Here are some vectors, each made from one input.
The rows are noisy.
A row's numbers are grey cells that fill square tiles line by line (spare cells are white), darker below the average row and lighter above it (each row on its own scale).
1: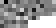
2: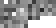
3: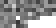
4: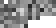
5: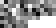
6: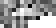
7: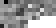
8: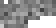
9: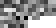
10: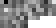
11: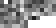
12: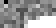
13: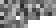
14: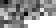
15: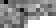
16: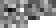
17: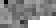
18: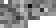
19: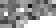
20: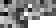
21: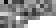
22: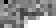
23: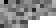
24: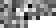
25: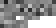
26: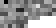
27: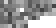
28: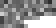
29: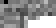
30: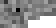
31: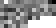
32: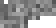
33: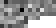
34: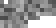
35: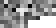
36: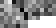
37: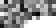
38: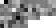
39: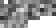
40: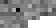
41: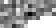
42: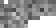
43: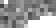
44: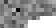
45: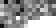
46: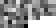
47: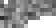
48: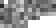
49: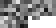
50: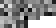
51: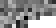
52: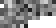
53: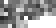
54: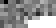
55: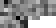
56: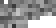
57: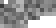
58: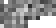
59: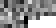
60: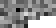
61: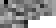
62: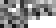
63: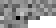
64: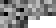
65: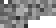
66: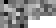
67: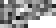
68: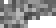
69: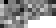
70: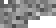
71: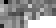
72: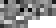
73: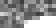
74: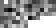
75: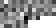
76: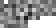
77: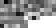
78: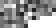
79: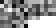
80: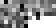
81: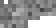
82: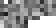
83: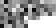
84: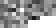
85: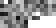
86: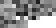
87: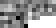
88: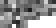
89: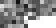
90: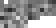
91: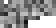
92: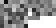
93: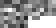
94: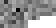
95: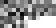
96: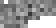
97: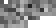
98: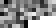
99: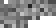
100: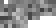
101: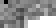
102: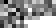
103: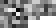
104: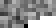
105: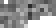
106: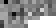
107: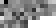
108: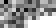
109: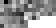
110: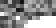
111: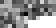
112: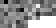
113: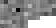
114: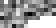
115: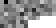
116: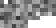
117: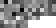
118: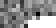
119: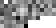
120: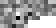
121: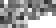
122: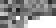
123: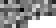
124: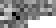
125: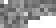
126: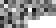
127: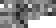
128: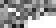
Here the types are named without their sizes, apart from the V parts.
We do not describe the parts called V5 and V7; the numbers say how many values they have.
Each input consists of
three true/false values and a value of V5, together with either a point on a line, or a value of V7.
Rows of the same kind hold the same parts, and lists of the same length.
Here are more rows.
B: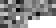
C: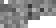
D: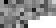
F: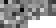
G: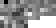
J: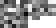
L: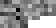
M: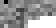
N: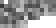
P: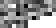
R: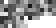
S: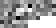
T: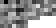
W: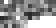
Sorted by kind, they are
B, D, F, G, J, L, M, P, T
C, N, R, S, W

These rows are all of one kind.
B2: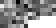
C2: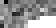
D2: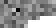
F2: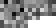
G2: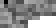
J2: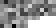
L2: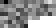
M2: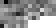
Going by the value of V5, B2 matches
J2 and L2.
